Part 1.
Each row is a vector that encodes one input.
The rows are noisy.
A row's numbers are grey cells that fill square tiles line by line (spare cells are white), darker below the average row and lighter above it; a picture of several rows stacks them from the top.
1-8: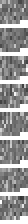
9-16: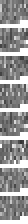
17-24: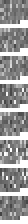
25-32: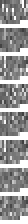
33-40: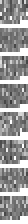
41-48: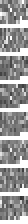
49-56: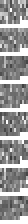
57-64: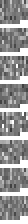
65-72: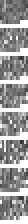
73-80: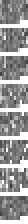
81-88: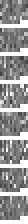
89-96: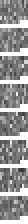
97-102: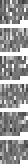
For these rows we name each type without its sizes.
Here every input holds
either a point on a circle, or a point on a line.
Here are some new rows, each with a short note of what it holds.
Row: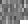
a point on a line
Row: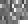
a point on a circle
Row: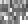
a point on a line
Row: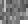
a point on a circle
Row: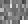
a point on a line
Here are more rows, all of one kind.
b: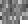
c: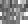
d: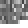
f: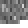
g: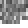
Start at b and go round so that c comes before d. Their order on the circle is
b, c, d, f, g.
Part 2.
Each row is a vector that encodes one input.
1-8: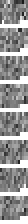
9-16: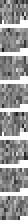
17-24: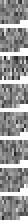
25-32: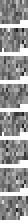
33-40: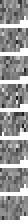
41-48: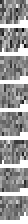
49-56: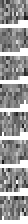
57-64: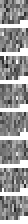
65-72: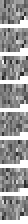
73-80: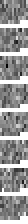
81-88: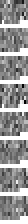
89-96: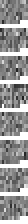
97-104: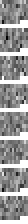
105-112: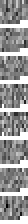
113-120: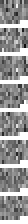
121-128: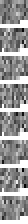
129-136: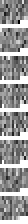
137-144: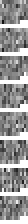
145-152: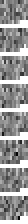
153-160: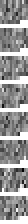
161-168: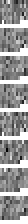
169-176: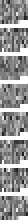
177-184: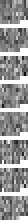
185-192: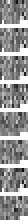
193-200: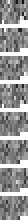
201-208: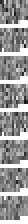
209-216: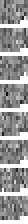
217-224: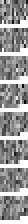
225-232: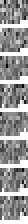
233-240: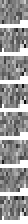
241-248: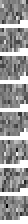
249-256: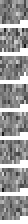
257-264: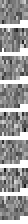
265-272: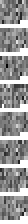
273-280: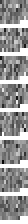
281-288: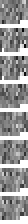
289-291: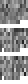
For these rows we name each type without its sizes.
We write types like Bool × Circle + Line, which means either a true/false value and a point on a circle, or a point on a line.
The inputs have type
(Circle + Unit) × (Tree + Unit).
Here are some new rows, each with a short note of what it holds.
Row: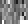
a point on a circle
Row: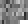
a node of a tree
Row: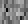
a node of a tree
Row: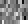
a fixed value
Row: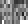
a point on a circle
